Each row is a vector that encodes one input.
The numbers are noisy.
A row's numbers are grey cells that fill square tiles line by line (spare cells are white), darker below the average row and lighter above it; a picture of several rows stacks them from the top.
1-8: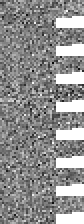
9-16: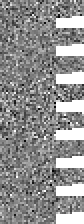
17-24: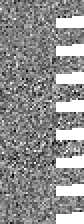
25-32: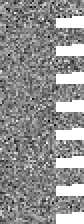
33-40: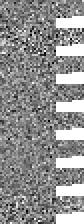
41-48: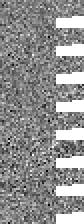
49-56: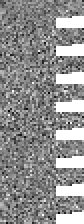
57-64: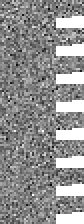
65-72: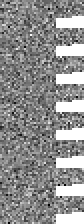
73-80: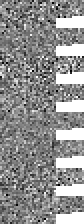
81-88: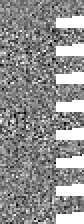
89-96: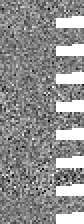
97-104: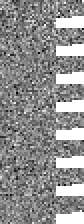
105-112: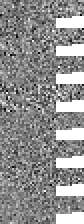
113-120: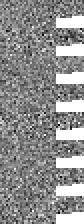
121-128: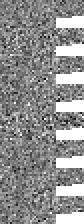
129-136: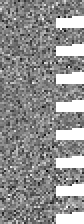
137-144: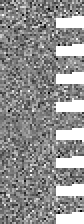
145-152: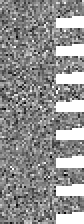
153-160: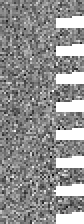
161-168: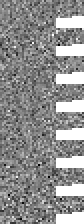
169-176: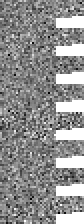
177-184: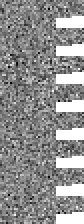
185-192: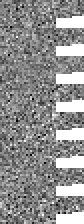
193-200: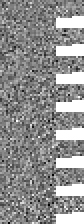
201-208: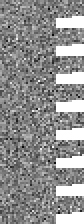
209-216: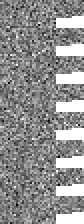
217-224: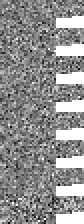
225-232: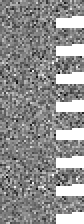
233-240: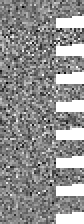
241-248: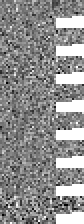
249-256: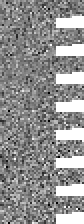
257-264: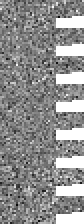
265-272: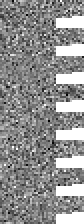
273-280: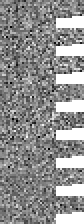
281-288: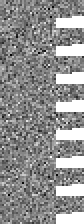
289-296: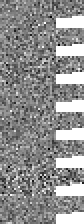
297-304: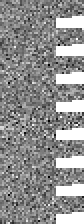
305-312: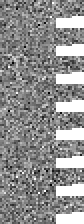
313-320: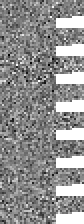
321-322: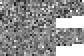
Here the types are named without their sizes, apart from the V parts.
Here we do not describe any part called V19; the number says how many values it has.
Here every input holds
a point on a circle and a point on a line, together with either four true/false values, or a value of V19.
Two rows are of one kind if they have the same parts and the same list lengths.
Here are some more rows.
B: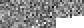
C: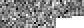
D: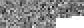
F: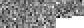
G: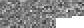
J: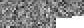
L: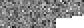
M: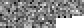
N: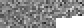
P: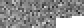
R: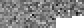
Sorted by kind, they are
B, D, F, L, R
C, G, J, M, N, P

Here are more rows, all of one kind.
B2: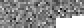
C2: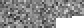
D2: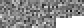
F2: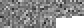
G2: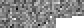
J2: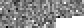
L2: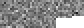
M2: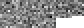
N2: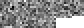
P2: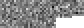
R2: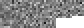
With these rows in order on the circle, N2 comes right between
G2 and R2.
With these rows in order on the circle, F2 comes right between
G2 and J2.
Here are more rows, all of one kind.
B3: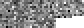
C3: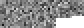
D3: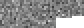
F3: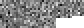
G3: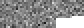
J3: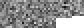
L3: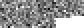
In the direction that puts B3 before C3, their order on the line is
B3, F3, G3, J3, D3, C3, L3.
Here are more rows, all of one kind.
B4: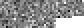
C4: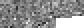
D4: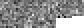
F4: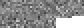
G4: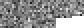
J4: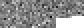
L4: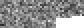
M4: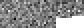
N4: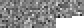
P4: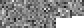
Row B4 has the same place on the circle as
F4 and L4.
